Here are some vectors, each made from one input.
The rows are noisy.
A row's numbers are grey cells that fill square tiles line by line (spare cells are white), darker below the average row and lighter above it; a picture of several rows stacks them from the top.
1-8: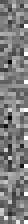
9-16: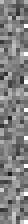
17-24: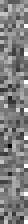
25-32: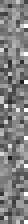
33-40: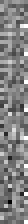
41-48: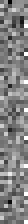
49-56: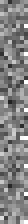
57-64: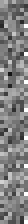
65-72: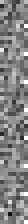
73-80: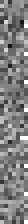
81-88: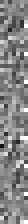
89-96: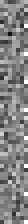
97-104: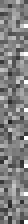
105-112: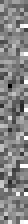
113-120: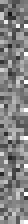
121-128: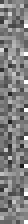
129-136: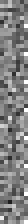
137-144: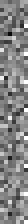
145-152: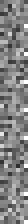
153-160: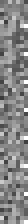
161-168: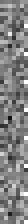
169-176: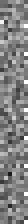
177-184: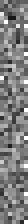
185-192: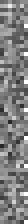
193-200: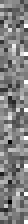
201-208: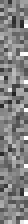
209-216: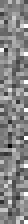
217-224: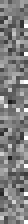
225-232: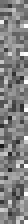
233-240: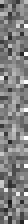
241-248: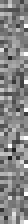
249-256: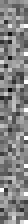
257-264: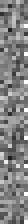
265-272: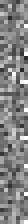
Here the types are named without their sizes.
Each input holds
a point on a line.
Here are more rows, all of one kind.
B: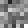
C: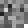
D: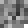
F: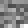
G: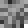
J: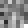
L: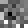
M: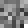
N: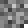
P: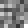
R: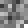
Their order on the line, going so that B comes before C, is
L, R, B, G, M, P, D, F, J, C, N.
